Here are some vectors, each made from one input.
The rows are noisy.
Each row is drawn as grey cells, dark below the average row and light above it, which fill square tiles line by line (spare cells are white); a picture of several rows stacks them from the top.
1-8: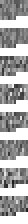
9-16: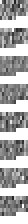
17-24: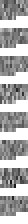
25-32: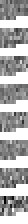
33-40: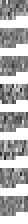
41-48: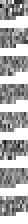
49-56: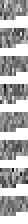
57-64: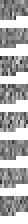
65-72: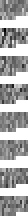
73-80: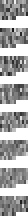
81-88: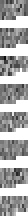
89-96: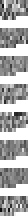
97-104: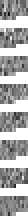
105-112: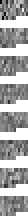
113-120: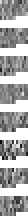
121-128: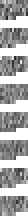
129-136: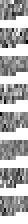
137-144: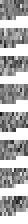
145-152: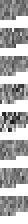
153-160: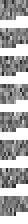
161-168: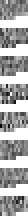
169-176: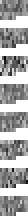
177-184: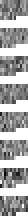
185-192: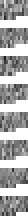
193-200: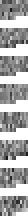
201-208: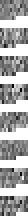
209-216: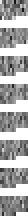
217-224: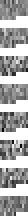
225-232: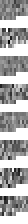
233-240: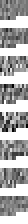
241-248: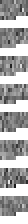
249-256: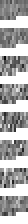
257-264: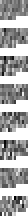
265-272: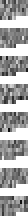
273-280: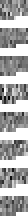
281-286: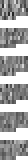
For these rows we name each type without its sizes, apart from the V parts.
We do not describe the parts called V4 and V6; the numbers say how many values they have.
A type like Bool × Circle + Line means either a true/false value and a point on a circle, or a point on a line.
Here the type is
(Bool × Bool × Bool × Bool + V6) × Label + V4.
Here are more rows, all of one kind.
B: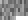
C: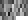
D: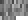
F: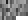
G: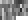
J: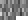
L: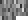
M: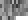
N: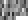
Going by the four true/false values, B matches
J and L.
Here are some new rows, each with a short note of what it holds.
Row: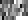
a value of V4
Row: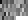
a value of V4
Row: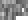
a label and four true/false values
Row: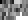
a value of V4
